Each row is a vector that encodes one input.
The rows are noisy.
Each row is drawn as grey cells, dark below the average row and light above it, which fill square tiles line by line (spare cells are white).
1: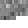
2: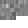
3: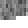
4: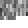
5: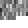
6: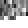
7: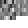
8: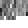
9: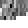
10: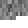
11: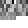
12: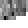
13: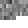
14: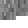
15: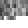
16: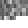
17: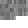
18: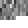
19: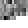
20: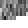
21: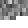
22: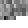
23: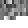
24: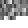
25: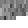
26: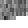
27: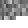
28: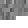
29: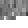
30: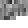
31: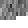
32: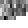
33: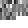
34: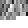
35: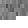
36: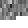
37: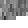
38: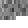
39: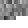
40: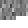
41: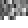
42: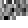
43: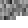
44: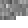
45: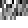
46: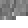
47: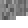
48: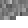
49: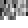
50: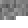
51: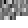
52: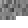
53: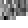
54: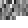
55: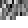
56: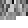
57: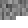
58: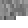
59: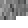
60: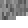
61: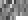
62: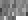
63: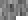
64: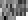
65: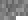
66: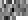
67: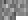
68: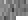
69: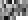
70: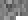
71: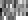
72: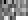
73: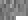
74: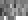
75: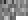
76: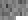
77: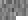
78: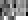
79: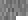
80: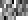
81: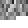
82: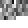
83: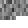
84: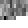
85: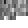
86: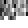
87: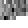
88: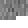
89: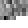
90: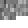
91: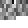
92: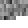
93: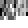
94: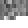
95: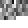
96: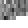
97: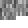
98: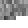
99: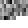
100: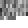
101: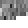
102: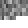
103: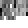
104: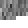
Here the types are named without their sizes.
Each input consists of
either a fixed value, or a node of a tree and a true/false value.
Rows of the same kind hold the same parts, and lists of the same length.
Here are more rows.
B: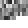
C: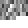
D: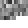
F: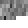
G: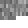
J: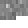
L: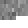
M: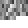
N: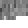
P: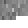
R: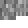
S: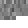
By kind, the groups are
B, D, F, G, J, L, N, P, R, S
C, M

